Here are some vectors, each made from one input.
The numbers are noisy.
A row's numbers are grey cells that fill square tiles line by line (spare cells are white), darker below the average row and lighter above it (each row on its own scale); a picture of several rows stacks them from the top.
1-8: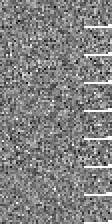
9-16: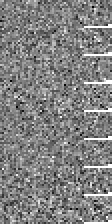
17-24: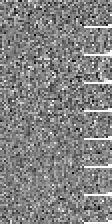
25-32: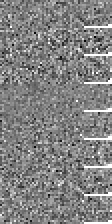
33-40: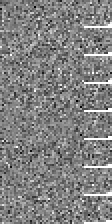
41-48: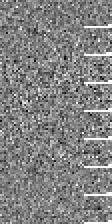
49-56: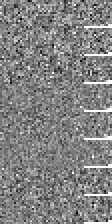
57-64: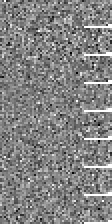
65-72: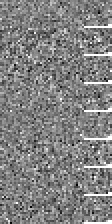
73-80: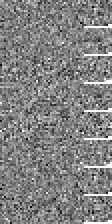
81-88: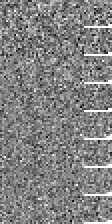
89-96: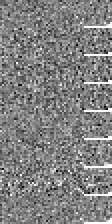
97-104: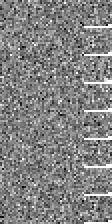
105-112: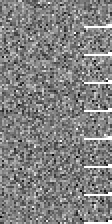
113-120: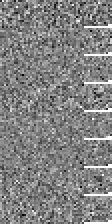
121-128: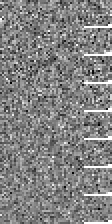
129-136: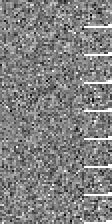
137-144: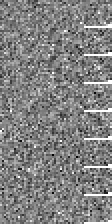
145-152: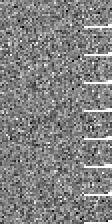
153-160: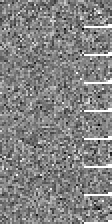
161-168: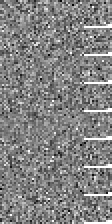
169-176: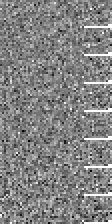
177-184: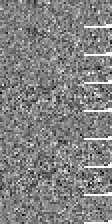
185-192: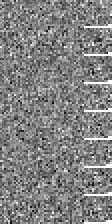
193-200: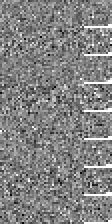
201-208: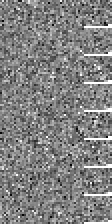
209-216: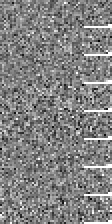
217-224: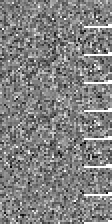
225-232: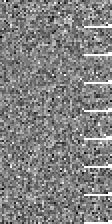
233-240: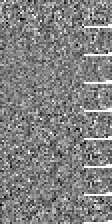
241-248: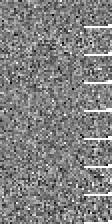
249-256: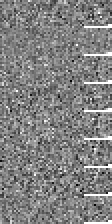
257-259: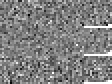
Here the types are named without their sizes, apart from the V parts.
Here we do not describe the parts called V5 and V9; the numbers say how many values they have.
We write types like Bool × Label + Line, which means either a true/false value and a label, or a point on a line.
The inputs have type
(Line + Tree × V5) × (Line + V9).
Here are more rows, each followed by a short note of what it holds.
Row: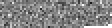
a node of a tree, a value of V5 and a value of V9
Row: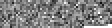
a point on each of two lines
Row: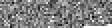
a point on each of two lines
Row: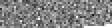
a point on a line, a node of a tree and a value of V5
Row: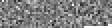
a point on a line and a value of V9
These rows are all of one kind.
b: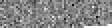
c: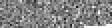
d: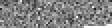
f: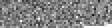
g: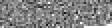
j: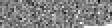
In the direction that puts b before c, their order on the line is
b, c, g, j, f, d.
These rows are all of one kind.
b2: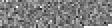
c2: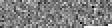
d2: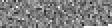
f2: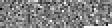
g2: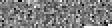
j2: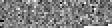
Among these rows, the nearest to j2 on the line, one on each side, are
c2 and f2.
